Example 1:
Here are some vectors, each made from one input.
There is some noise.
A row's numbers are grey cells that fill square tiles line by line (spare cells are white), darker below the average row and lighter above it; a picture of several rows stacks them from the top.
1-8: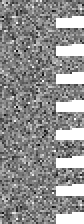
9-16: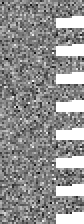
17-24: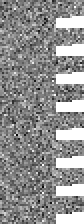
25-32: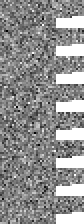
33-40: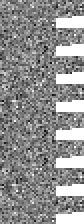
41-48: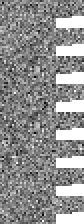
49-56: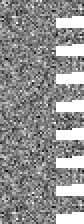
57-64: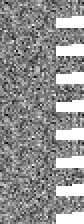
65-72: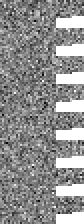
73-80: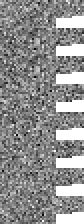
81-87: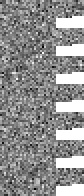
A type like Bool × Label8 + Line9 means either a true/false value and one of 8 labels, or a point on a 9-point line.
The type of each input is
Circle11.
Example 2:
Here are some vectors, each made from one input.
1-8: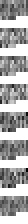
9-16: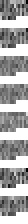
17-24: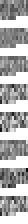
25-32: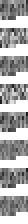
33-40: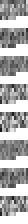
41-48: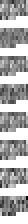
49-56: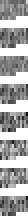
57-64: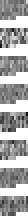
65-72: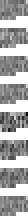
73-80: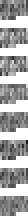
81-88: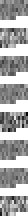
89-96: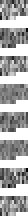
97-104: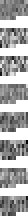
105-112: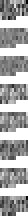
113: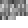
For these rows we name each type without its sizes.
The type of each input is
Line.
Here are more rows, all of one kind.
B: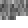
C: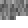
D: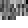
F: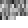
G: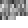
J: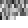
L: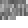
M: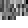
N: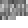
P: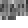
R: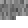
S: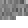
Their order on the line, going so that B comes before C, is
M, D, P, B, C, R, S, L, N, G, F, J.
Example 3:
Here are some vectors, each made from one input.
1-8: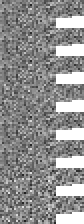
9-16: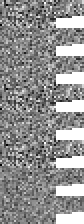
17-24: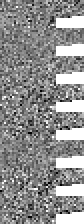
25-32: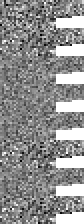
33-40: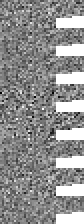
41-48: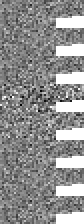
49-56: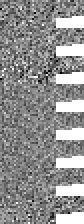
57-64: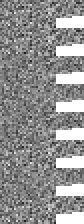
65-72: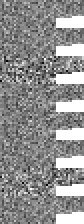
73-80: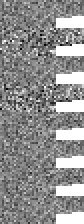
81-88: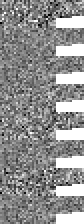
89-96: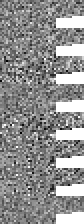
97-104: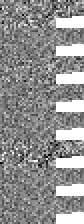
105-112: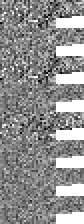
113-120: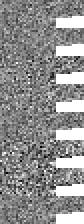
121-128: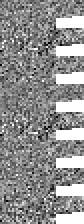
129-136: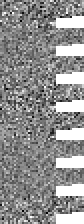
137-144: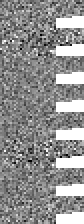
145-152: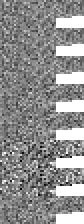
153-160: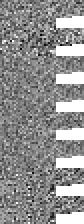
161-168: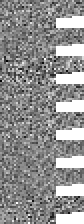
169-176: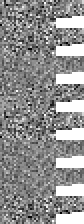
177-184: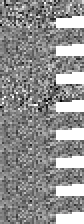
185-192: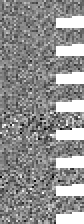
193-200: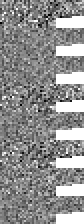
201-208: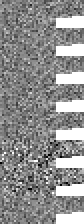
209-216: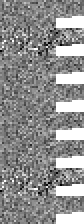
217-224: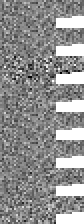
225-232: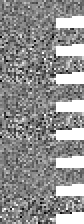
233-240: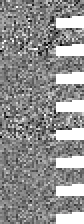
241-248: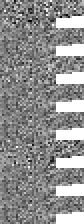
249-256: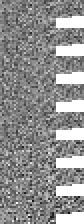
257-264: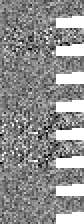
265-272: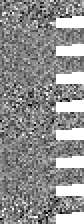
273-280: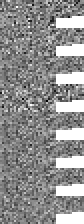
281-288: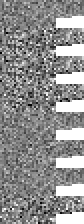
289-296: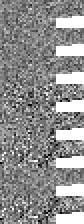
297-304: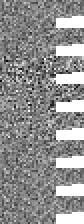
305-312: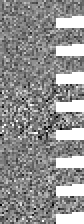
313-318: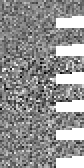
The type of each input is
Circle10.
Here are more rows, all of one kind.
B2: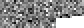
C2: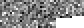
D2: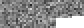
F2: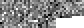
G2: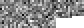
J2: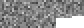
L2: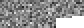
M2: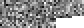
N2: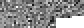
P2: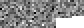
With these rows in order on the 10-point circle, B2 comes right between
M2 and N2.
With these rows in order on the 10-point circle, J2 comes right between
D2 and L2.
